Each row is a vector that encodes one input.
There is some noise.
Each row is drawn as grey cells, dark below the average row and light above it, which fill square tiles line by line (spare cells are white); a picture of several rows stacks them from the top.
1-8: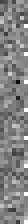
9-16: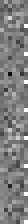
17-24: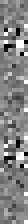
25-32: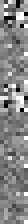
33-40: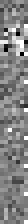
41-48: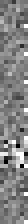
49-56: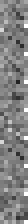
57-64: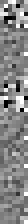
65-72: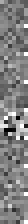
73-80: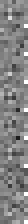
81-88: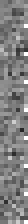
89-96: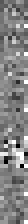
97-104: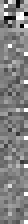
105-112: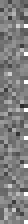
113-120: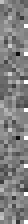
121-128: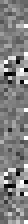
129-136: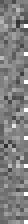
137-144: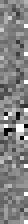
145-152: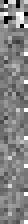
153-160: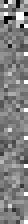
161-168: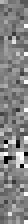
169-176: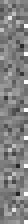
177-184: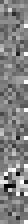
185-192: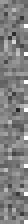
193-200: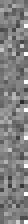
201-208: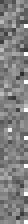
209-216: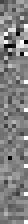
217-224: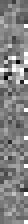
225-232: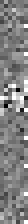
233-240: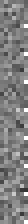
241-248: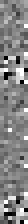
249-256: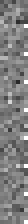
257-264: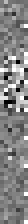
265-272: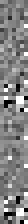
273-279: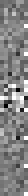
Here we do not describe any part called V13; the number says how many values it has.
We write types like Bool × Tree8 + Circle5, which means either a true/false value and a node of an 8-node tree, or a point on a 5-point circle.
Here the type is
Line3 × Line4 × List2(V13) + Line7.
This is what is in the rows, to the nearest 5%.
About 90% of them hold a point on a 3-point line and a point on a 4-point line, together with a list of up to two values of V13. The rest hold a point on a 7-point line.
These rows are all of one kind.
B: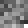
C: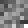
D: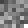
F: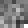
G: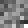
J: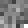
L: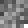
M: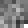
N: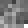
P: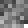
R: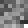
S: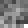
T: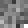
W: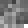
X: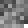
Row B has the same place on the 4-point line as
C, D, G and R.
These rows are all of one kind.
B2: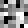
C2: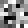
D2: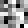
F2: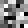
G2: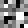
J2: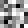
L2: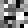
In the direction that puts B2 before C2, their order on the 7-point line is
J2, D2, B2, G2, L2, F2, C2.
